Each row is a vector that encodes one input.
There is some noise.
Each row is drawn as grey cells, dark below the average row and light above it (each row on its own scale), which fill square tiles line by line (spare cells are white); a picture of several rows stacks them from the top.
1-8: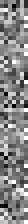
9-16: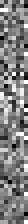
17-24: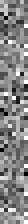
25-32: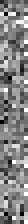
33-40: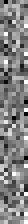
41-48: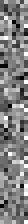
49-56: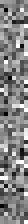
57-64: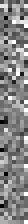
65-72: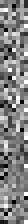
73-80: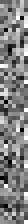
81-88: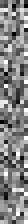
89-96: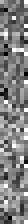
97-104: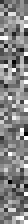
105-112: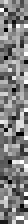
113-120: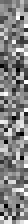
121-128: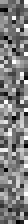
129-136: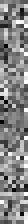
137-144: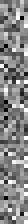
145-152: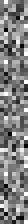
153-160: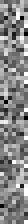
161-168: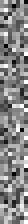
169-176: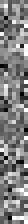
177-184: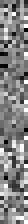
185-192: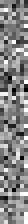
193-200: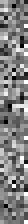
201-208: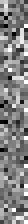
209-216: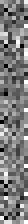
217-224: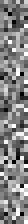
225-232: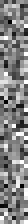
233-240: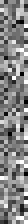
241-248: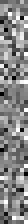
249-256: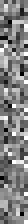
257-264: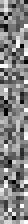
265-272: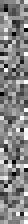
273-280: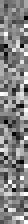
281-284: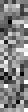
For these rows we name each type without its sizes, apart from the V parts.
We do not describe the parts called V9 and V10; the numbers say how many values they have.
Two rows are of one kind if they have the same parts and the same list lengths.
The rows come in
5 kinds.
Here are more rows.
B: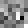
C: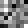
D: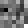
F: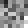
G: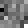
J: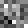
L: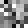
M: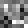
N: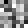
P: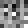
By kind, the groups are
B, F
C, P
D, G
J, M
L, N

